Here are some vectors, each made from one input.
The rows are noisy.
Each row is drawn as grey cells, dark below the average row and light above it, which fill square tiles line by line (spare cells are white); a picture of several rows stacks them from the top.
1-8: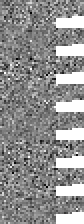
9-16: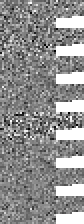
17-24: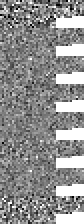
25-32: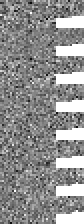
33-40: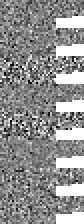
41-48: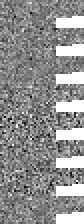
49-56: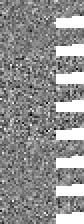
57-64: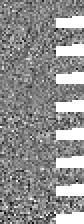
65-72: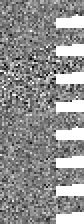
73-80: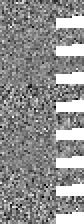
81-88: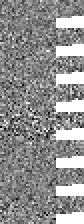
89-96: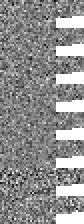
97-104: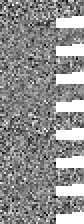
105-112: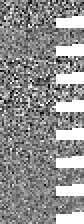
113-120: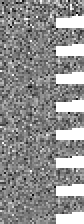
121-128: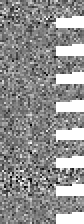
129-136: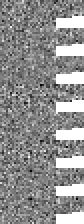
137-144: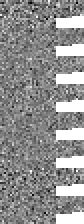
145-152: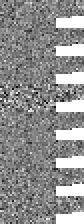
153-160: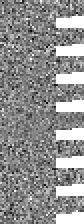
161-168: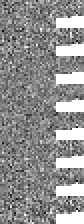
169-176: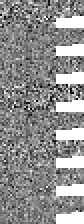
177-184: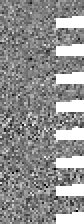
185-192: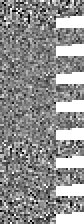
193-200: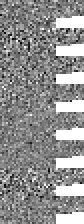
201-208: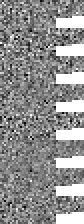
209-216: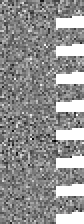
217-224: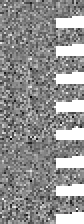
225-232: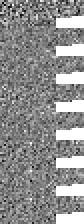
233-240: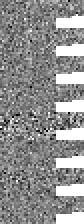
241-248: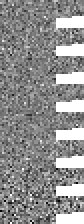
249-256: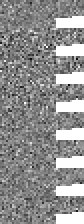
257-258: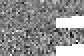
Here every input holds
a true/false value, together with either one of 9 labels, or a node of a 10-node tree.
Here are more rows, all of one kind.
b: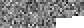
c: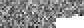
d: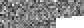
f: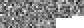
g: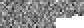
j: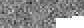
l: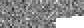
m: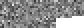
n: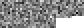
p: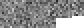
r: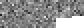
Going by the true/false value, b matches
f, j and p.
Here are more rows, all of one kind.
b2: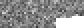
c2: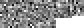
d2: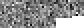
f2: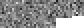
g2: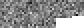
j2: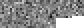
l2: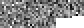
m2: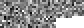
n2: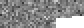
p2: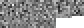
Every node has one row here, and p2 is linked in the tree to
d2.
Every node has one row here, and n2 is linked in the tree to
b2, g2 and l2.
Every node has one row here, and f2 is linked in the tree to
j2.
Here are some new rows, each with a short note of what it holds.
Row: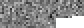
a node of a 10-node tree and a true/false value
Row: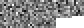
a node of a 10-node tree and a true/false value
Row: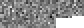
a node of a 10-node tree and a true/false value
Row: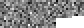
a node of a 10-node tree and a true/false value
